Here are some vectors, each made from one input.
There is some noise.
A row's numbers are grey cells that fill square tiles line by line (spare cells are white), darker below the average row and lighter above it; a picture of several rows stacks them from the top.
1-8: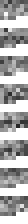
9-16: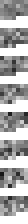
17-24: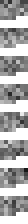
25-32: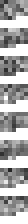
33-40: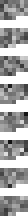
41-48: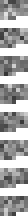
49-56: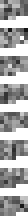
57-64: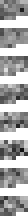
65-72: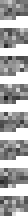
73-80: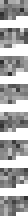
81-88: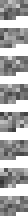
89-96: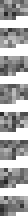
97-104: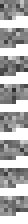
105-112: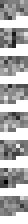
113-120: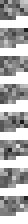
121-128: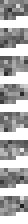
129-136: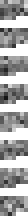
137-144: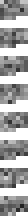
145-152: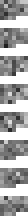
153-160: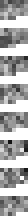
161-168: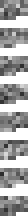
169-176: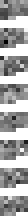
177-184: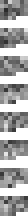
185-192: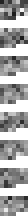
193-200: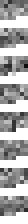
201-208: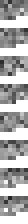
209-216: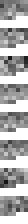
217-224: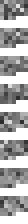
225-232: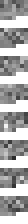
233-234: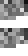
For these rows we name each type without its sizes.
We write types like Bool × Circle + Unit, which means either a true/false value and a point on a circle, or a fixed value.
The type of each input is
Circle.
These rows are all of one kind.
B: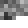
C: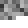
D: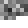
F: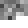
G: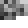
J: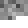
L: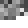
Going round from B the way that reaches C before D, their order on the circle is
B, C, F, J, L, D, G.
